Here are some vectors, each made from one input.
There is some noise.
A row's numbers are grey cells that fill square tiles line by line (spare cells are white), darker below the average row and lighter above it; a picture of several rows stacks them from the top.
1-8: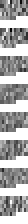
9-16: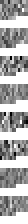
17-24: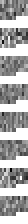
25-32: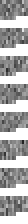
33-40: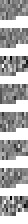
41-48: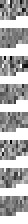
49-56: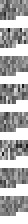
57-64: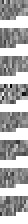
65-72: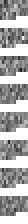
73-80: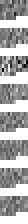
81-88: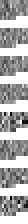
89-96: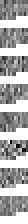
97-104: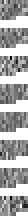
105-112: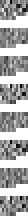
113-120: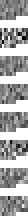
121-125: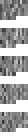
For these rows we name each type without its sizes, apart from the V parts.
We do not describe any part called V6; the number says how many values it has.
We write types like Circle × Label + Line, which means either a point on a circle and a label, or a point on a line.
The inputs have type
Line × (Tree + Unit) + V6.
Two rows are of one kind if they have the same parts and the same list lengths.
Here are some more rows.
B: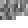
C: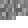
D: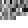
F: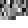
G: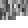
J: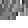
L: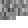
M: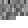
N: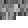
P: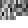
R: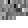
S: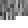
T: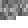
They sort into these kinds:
B, C, J, M, R
D, F, P
G, L, N, S, T

